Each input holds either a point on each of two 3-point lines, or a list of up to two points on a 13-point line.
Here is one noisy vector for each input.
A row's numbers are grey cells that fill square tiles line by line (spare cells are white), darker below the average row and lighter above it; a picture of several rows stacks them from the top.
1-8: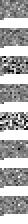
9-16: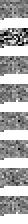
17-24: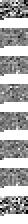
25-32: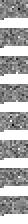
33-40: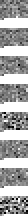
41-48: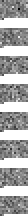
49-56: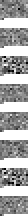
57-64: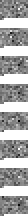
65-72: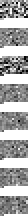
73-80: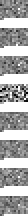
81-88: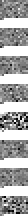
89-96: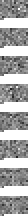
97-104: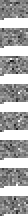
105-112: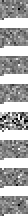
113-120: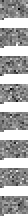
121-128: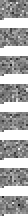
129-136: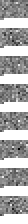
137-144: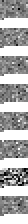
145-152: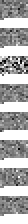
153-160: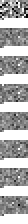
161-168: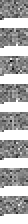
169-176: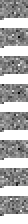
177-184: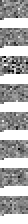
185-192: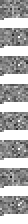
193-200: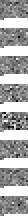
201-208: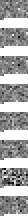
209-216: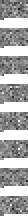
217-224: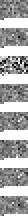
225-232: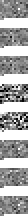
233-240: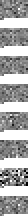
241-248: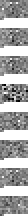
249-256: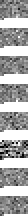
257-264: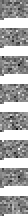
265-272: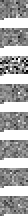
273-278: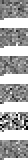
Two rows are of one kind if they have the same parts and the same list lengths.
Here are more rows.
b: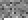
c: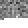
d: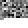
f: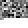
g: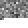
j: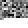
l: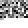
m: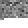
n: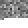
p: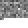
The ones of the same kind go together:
b, c, m, n
d, f, j
g, p
l

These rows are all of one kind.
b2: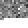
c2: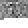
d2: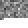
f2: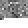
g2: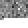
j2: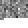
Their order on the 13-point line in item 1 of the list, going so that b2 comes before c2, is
d2, j2, b2, g2, f2, c2.
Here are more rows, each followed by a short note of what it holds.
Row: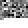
the empty list
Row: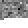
a list of one item
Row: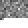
a list of two items
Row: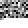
a point on each of two 3-point lines
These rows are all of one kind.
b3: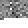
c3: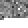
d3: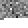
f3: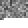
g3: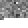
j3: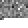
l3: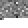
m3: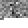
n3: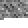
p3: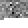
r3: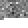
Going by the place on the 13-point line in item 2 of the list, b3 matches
j3 and l3.
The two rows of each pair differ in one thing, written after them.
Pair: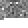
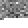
the place on the 13-point line in item 2 of the list
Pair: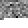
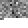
the place on the 13-point line in item 2 of the list
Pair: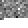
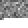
the place on the 13-point line in item 1 of the list
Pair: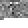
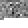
the place on the 13-point line in item 2 of the list
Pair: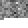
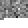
the place on the 13-point line in item 2 of the list
